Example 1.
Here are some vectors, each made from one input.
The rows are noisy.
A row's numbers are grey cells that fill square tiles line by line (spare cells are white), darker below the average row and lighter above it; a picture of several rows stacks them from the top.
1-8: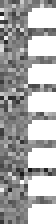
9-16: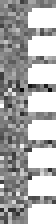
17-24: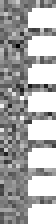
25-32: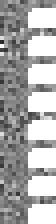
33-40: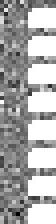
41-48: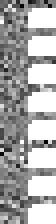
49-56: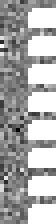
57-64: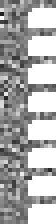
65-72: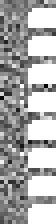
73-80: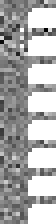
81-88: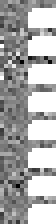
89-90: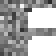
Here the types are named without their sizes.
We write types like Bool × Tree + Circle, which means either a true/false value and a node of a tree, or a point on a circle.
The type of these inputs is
Circle + Tree + Unit.
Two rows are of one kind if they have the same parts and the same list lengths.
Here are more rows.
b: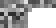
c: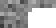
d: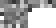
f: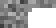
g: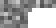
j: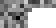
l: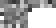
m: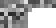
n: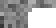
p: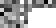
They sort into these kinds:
b, d, j, l, m
c, f, g, n
p

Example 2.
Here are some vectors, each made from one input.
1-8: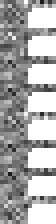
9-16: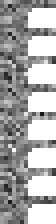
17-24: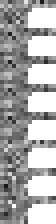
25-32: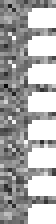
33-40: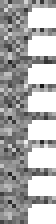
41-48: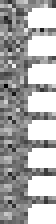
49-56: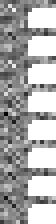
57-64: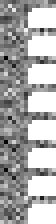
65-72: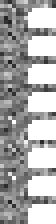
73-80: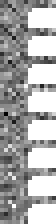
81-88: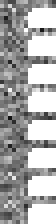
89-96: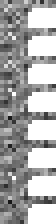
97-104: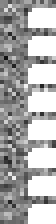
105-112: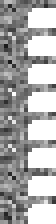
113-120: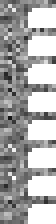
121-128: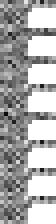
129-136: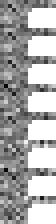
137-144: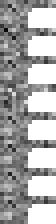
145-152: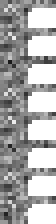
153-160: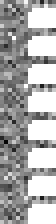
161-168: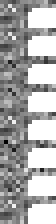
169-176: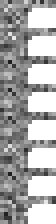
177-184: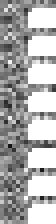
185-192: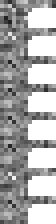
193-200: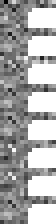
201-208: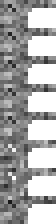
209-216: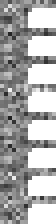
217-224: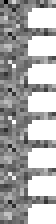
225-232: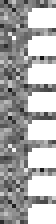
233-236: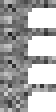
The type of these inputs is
Line10 + Line12.
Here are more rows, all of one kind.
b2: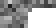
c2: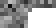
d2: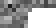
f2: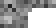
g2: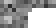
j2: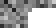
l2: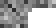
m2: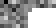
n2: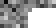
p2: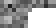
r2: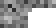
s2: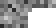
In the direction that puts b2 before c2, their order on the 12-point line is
m2, n2, j2, l2, s2, r2, f2, g2, p2, d2, b2, c2.
